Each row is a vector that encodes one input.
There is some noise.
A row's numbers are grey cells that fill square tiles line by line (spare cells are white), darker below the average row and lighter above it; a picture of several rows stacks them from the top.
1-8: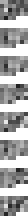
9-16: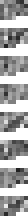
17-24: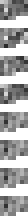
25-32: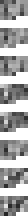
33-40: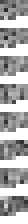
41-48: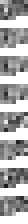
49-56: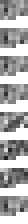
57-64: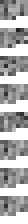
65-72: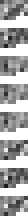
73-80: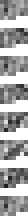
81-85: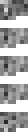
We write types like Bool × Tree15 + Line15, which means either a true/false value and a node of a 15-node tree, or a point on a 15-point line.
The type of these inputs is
Line4 + Line7.
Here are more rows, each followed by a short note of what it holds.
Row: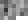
a point on a 4-point line
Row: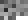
a point on a 4-point line
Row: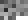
a point on a 4-point line
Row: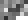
a point on a 7-point line
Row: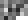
a point on a 7-point line
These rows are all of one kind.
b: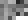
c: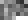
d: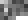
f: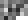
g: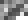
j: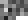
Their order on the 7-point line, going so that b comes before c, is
b, c, d, j, f, g.
